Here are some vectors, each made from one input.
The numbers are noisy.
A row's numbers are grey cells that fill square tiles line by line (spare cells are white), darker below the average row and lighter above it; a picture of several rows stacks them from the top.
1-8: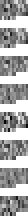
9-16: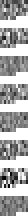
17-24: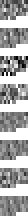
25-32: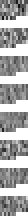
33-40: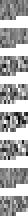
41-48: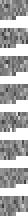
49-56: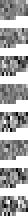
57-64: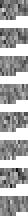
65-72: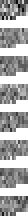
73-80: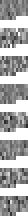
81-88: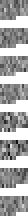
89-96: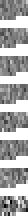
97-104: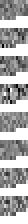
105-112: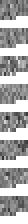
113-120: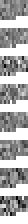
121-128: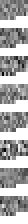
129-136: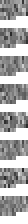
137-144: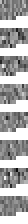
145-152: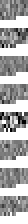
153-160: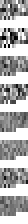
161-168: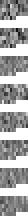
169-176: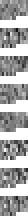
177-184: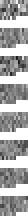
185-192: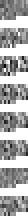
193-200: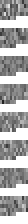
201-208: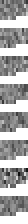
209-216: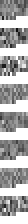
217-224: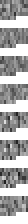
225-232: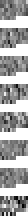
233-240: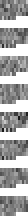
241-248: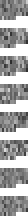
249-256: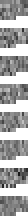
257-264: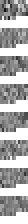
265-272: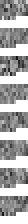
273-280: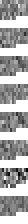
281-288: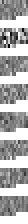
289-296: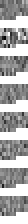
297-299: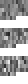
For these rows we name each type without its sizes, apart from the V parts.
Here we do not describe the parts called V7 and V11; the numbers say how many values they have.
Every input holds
either a point on a line, or a true/false value and a value of V7, or a value of V11.
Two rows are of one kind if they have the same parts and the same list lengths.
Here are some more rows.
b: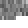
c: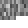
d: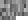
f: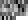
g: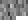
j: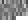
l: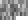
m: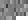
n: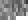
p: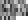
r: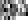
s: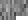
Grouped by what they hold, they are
b, g, p, r
c, d, f, s
j, l, m, n

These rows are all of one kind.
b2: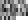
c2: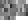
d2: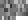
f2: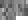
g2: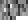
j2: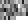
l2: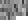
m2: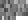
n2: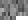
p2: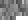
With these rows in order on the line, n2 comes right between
b2 and j2.
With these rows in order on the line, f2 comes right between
c2 and d2.
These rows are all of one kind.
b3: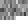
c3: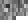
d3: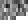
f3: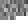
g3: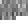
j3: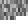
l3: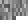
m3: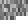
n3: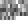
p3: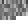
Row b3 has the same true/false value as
c3, d3 and f3.
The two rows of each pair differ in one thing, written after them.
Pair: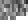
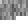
the true/false value
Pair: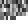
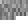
the value of V7
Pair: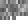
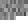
the value of V7
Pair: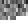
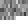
the value of V7
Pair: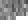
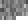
the value of V7
